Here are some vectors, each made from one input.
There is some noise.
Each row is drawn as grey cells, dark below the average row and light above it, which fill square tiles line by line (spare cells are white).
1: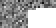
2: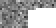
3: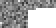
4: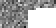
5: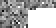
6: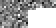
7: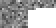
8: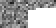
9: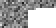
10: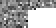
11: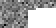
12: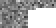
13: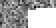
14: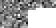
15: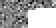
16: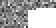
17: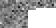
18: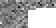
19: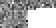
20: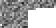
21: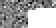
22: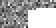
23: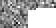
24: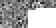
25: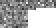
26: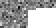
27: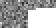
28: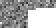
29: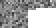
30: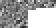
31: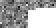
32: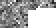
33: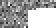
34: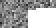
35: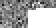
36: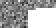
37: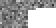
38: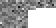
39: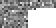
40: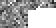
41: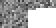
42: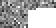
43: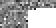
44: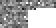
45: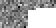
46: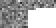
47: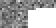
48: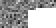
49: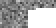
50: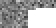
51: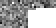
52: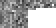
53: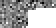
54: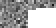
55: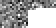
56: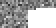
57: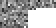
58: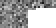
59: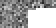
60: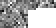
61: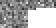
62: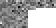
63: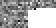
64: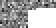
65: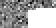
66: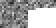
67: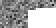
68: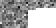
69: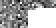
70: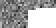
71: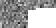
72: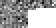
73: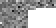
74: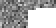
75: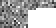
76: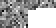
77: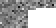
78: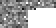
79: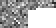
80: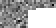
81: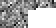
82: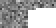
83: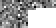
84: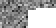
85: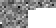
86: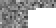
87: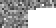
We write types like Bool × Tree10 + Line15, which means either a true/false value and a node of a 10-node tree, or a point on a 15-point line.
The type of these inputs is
Label9 × (Line6 + Line9).
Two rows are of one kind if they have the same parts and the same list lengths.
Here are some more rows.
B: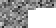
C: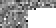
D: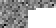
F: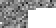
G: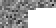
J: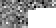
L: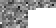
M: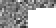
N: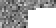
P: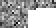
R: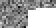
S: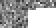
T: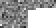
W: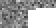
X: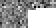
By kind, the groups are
B, D, F, G, L, M, N, R, T, W
C, J, P, S, X

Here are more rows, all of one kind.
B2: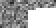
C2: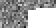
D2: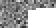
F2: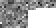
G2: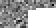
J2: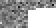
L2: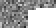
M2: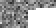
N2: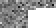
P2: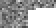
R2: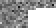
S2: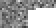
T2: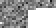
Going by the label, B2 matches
F2 and M2.
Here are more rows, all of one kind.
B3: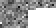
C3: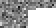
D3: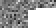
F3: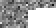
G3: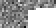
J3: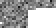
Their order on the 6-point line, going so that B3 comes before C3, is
J3, B3, C3, F3, D3, G3.
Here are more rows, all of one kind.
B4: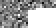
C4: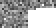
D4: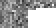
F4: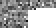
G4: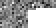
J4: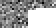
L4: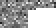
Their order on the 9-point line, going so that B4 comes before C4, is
B4, J4, G4, D4, C4, F4, L4.
